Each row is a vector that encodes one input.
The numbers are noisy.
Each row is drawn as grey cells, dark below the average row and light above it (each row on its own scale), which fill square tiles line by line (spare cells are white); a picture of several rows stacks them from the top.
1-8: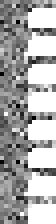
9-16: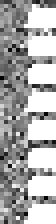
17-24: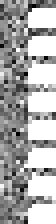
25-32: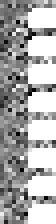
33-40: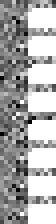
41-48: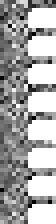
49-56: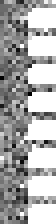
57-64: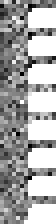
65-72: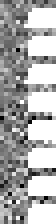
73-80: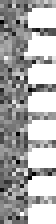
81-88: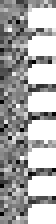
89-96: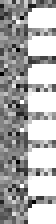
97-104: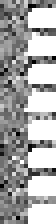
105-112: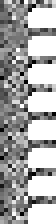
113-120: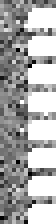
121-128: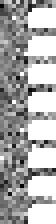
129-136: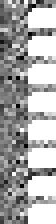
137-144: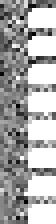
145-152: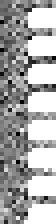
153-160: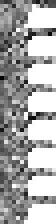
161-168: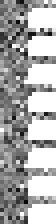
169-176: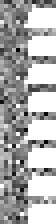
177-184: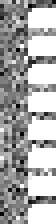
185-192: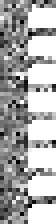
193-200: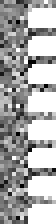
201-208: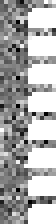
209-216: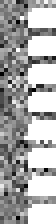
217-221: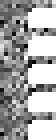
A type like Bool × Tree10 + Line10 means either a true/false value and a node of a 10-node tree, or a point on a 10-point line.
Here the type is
(Bool × Bool × Bool × Bool + Unit) × Line14 + Line10.
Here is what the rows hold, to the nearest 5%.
About 20% of them hold a point on a 10-point line. The rest hold a point on a 14-point line, together with either a fixed value, or four true/false values.
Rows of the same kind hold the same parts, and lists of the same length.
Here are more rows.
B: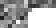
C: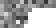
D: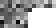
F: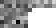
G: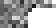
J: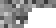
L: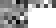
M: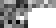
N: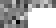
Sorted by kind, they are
B, G, L, M
C, J
D, F, N

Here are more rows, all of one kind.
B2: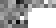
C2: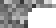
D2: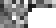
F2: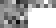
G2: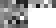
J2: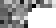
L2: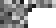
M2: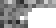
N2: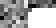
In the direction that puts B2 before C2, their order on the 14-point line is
G2, F2, B2, M2, C2, J2, L2, D2, N2.
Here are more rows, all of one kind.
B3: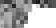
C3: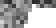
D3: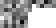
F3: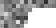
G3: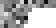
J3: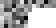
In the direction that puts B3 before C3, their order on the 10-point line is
B3, C3, F3, G3, J3, D3.
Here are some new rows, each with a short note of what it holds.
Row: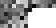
a point on a 14-point line
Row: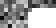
a point on a 14-point line
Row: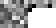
a point on a 14-point line and four true/false values
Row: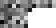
a point on a 14-point line
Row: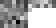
a point on a 14-point line
